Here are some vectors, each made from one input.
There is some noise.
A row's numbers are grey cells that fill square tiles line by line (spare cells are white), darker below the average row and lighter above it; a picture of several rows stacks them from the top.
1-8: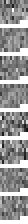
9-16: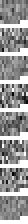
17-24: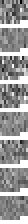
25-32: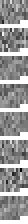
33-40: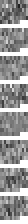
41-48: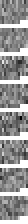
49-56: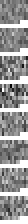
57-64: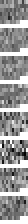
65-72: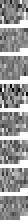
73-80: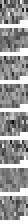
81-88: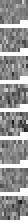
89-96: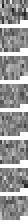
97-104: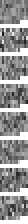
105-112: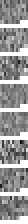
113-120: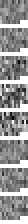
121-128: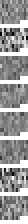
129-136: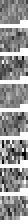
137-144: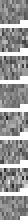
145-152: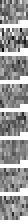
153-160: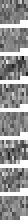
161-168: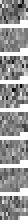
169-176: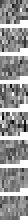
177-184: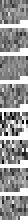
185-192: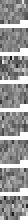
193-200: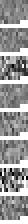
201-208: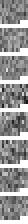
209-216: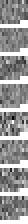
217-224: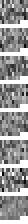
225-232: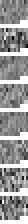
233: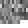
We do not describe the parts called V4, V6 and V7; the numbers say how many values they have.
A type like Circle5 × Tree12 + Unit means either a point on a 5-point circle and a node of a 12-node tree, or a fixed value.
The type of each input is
Bool × Bool × Bool × Bool × V4 × V6 × V7 + List2(Circle9).
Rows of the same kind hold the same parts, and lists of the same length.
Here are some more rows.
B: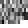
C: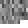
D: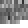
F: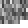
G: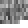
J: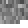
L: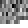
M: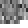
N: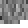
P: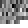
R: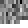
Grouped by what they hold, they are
B, C, F, J, N
D, G
L, P, R
M

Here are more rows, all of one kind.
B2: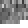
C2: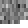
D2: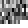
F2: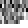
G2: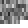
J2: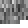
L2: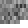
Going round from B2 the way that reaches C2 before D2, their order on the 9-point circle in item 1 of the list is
B2, F2, J2, L2, G2, C2, D2.
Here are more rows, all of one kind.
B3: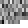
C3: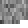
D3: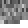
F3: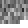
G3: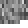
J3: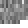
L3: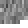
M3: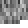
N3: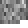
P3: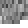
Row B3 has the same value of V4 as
C3 and P3.
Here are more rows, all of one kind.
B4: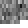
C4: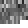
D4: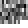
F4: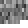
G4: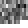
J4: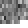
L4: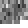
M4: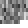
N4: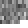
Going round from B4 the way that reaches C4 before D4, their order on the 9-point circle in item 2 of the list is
B4, C4, N4, M4, L4, J4, G4, F4, D4.
